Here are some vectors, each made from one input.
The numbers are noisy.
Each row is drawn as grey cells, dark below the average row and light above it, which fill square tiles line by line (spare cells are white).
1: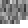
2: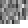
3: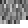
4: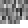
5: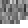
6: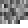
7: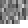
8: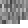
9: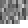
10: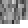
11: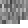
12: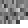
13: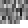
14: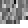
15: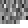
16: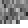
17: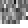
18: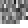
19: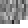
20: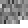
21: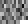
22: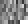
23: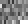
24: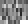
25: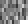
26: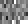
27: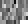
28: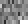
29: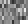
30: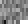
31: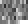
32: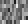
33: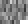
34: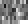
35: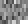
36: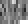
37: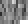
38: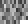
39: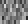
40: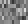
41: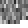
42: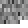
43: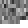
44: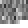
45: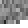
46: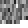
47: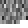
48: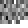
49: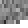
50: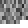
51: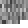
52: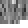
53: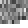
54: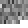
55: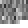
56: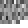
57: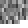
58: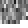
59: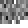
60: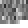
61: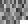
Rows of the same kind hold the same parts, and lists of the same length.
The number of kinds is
2.
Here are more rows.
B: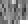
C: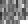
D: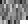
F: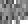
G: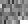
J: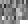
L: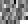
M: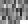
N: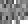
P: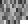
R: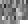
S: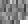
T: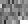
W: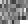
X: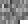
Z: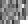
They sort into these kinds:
B, C, F, G, J, N, R, S, T, W, X, Z
D, L, M, P

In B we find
a node of a 9-node tree.
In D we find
one of 5 labels.
